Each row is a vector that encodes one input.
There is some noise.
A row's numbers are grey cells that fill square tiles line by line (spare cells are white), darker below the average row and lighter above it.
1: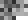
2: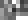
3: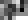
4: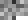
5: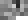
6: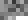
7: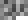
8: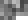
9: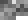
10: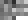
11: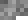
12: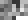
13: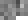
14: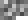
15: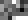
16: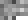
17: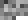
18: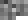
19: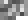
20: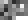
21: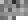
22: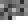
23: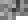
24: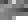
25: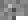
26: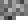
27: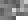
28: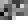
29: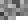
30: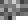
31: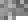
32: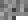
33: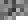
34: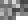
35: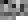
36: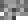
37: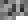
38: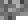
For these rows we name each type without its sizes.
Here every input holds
a point on each of two lines and a true/false value.
